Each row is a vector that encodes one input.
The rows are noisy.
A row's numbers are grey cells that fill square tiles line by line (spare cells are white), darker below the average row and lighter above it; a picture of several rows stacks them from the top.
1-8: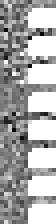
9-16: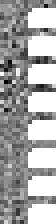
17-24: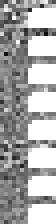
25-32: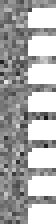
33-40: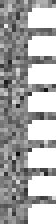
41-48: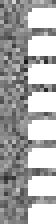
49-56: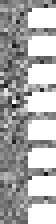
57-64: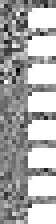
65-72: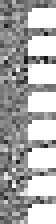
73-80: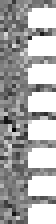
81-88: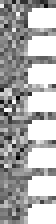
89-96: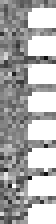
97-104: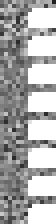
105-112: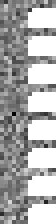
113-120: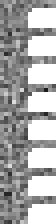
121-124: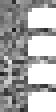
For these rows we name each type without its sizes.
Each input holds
a label, together with either a point on a circle, or a fixed value.
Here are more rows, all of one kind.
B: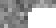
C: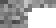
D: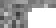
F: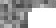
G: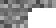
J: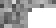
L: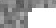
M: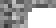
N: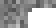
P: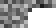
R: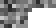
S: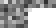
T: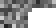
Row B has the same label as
F and L.
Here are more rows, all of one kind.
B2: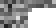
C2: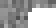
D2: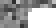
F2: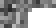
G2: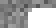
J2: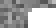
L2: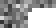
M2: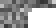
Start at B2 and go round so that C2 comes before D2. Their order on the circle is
B2, J2, M2, C2, L2, F2, G2, D2.
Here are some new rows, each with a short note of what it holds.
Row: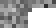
a label
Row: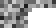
a label
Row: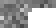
a point on a circle and a label
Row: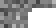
a point on a circle and a label
